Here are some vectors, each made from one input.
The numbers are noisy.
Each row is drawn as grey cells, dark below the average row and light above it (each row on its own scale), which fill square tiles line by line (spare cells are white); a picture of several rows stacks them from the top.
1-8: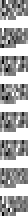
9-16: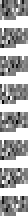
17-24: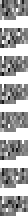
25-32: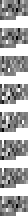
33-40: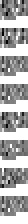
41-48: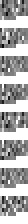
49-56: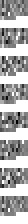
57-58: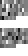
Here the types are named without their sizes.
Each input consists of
a label and a true/false value.
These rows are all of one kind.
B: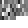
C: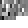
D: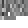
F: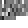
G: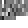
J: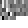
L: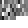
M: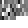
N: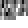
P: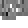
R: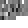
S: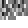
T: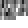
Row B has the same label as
L, M, N and T.
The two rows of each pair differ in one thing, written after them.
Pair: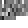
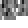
the true/false value
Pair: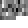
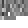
the true/false value
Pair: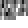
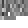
the label
